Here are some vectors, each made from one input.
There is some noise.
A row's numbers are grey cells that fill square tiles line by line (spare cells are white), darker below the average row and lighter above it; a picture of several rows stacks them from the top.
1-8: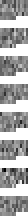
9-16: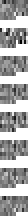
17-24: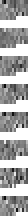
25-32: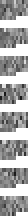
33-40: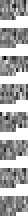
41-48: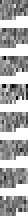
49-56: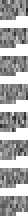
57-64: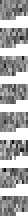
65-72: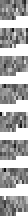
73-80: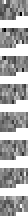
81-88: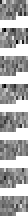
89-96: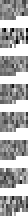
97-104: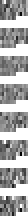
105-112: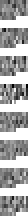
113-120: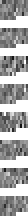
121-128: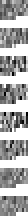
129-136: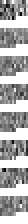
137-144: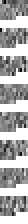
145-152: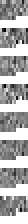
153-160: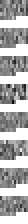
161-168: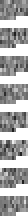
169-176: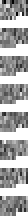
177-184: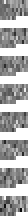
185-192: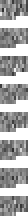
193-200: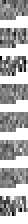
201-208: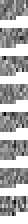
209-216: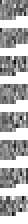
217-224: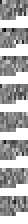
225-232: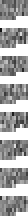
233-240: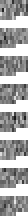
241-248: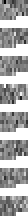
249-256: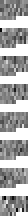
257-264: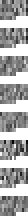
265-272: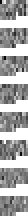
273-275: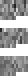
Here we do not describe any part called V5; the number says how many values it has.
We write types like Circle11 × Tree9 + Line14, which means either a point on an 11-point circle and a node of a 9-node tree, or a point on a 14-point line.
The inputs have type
(Bool × V5 + Unit) × Line9 + Tree11.
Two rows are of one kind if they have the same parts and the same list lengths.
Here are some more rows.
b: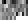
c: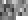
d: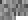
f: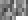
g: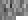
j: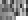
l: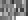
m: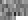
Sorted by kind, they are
b
c, d, g, j, m
f, l

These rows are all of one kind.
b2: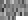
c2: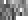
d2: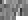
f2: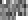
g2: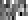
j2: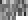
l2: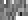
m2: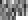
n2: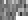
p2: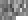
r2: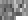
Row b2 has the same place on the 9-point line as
d2, g2, l2 and n2.
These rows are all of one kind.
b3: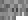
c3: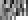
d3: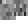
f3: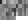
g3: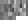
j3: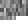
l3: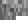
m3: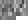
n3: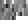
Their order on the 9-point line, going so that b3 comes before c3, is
f3, d3, j3, n3, b3, l3, g3, m3, c3.
